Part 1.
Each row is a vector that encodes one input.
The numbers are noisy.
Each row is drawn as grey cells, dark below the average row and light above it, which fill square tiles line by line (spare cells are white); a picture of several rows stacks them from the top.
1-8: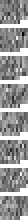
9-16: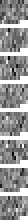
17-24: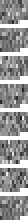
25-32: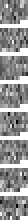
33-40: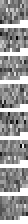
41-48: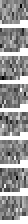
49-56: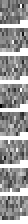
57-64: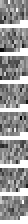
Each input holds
a node of a 9-node tree and four true/false values.
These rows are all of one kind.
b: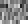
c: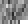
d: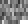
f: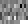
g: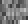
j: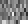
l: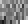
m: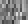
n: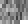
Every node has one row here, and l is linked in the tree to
m.
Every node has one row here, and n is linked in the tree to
c and f.
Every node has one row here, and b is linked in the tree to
j.
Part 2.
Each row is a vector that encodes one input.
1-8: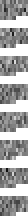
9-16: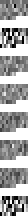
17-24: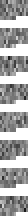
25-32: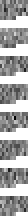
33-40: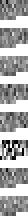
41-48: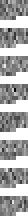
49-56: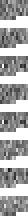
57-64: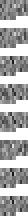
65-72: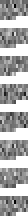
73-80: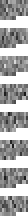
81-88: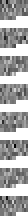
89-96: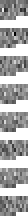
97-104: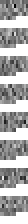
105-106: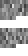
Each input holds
either a fixed value, or one of 9 labels and a true/false value.
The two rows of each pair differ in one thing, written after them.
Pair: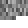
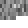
the label
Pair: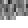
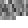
the true/false value
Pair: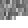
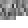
the true/false value
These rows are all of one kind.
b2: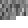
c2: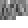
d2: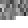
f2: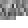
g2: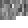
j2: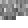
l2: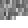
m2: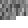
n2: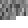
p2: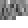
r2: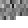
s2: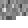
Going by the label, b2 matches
c2, m2, n2 and p2.
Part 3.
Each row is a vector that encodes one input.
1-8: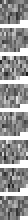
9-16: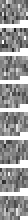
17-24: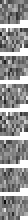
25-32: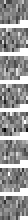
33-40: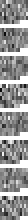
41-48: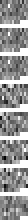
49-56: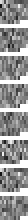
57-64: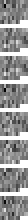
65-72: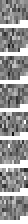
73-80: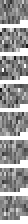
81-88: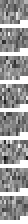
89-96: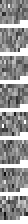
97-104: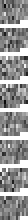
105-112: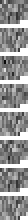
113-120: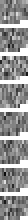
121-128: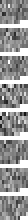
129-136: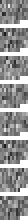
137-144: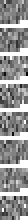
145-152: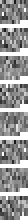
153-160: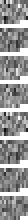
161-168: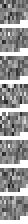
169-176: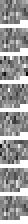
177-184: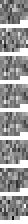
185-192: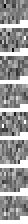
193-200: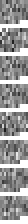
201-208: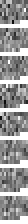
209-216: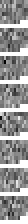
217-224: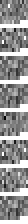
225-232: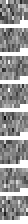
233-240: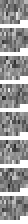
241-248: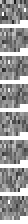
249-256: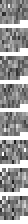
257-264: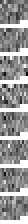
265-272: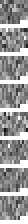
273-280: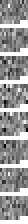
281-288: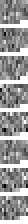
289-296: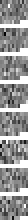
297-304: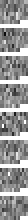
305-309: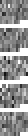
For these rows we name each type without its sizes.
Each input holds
either a node of a tree, or four true/false values.
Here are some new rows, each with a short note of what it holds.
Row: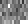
four true/false values
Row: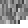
four true/false values
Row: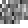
a node of a tree
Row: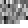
a node of a tree
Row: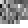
a node of a tree
